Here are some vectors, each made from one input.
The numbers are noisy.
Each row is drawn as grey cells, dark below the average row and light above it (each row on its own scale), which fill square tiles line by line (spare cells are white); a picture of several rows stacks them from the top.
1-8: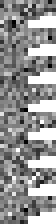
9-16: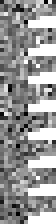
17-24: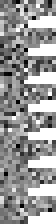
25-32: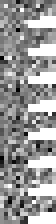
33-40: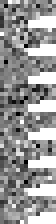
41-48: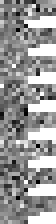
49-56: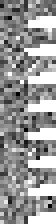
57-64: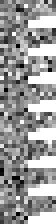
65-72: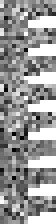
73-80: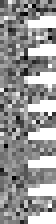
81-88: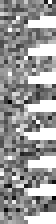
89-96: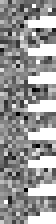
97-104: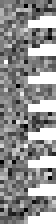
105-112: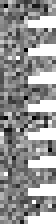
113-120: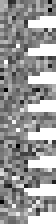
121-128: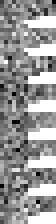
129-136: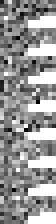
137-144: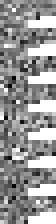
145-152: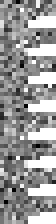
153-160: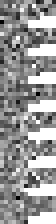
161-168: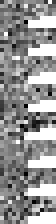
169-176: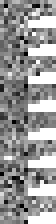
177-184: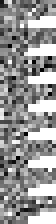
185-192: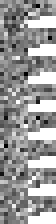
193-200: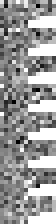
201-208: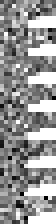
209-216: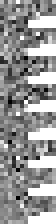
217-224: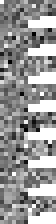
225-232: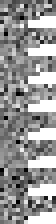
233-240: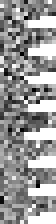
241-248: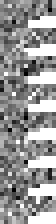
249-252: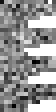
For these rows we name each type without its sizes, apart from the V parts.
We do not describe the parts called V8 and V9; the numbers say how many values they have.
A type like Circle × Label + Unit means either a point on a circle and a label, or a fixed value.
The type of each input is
Label × Label × V8 × V9.
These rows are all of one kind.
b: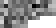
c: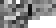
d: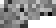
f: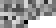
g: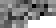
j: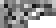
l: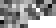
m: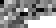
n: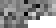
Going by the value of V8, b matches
c and n.
